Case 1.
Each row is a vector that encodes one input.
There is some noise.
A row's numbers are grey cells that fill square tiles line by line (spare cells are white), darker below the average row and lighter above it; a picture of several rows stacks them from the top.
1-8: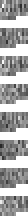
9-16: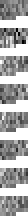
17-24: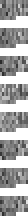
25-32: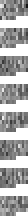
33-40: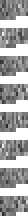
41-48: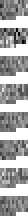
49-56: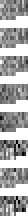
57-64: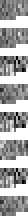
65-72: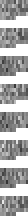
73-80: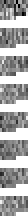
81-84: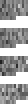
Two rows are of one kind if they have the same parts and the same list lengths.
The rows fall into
3 kinds.
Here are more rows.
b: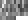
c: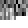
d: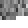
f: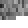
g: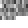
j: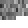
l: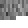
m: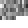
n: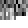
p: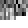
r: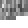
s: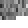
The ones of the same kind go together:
b, g, m, r
c, n, p
d, f, j, l, s

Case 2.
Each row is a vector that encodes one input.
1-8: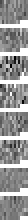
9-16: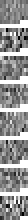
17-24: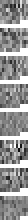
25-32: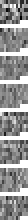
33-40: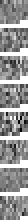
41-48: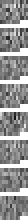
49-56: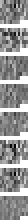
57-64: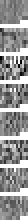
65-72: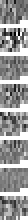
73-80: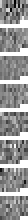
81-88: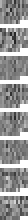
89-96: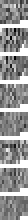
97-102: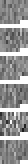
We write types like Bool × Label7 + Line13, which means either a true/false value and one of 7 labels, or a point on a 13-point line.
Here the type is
Line8 + Tree8.
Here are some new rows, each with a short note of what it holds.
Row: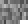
a node of an 8-node tree
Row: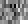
a node of an 8-node tree
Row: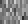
a node of an 8-node tree
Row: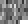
a point on an 8-point line
